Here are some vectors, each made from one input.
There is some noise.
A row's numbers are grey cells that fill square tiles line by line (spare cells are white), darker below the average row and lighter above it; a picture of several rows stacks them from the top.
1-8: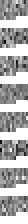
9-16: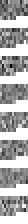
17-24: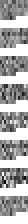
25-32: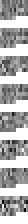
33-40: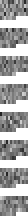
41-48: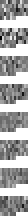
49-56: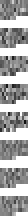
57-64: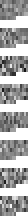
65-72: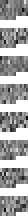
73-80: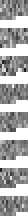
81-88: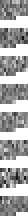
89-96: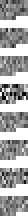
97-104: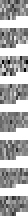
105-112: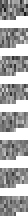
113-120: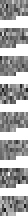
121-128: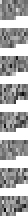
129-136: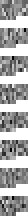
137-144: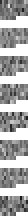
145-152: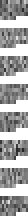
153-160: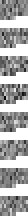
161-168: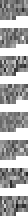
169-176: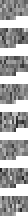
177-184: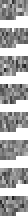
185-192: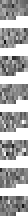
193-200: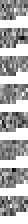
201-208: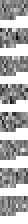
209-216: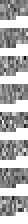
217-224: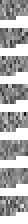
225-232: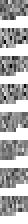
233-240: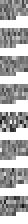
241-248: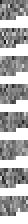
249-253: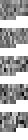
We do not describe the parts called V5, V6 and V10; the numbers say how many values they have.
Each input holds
a point on a 9-point circle, a point on an 8-point line, a true/false value, a value of V5, a value of V6 and a value of V10.
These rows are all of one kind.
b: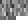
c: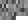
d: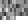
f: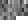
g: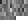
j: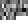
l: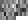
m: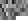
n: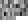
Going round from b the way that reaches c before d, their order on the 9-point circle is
b, j, c, m, l, n, d, f, g.
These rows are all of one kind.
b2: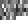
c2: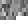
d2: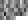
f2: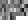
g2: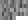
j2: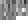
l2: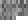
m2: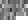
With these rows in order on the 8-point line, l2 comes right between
d2 and g2.
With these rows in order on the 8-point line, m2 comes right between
d2 and j2.
